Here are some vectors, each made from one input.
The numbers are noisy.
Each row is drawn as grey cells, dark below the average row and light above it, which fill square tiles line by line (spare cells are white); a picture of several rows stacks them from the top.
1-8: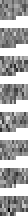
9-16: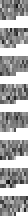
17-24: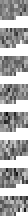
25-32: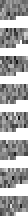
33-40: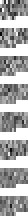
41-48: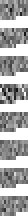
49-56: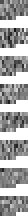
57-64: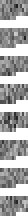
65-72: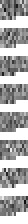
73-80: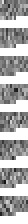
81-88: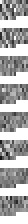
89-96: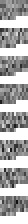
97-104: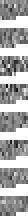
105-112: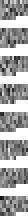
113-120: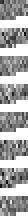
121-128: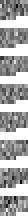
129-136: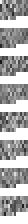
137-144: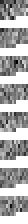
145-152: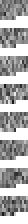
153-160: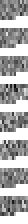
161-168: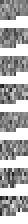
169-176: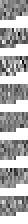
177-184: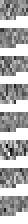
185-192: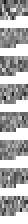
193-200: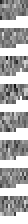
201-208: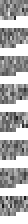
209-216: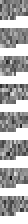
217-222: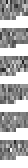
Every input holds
either a point on an 8-point circle, or a point on a 19-point circle, or a fixed value, or a node of a 10-node tree.
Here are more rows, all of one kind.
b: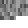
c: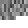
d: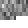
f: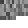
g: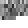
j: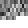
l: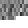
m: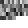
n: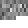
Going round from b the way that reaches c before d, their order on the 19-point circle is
b, c, l, g, m, f, d, n, j.
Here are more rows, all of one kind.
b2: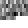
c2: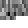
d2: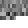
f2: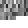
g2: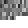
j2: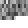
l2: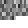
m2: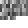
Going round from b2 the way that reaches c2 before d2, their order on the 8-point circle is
b2, f2, c2, d2, m2, g2, l2, j2.
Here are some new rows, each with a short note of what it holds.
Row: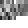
a point on a 19-point circle
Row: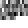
a point on an 8-point circle
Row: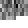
a node of a 10-node tree
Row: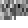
a node of a 10-node tree
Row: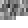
a node of a 10-node tree
